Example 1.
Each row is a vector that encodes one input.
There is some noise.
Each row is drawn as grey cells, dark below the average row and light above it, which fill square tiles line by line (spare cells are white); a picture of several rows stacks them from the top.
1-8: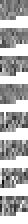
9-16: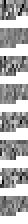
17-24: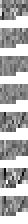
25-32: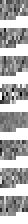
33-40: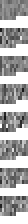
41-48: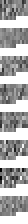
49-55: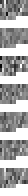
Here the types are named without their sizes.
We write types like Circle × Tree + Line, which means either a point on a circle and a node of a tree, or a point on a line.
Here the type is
Bool × Bool × Bool × Bool.
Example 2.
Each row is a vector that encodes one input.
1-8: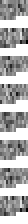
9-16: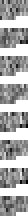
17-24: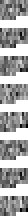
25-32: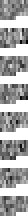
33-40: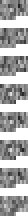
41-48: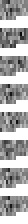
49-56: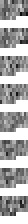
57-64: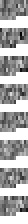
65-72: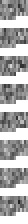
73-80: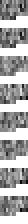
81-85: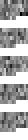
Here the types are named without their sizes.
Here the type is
Line.
